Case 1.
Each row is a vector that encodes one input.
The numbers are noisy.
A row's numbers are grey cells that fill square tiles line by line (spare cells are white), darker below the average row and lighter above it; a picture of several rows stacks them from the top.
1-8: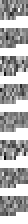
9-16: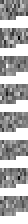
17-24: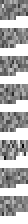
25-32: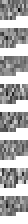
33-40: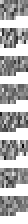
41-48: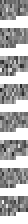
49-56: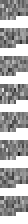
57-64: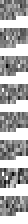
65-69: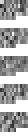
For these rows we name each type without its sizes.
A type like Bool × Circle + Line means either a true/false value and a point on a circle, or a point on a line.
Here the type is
List(Line).
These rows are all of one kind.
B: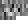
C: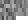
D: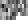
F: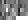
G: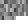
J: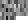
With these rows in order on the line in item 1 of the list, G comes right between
C and F.
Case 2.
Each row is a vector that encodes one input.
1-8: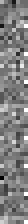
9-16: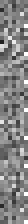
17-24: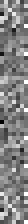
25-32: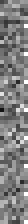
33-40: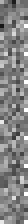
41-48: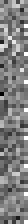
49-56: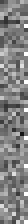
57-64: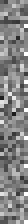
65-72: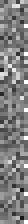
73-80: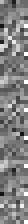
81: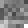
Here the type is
List2(Circle10).
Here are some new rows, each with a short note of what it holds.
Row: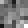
a list of one item
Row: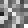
the empty list
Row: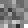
a list of one item
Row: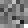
a list of one item
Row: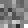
a list of one item
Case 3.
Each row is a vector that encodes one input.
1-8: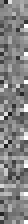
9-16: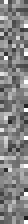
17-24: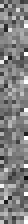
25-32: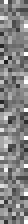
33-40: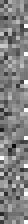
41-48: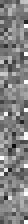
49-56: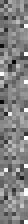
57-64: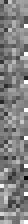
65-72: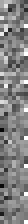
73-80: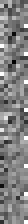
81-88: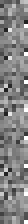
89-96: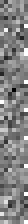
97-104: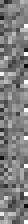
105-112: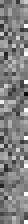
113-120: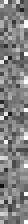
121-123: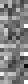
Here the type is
Circle10 + Line9.
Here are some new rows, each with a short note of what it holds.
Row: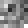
a point on a 10-point circle
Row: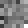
a point on a 9-point line
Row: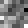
a point on a 10-point circle
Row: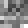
a point on a 10-point circle
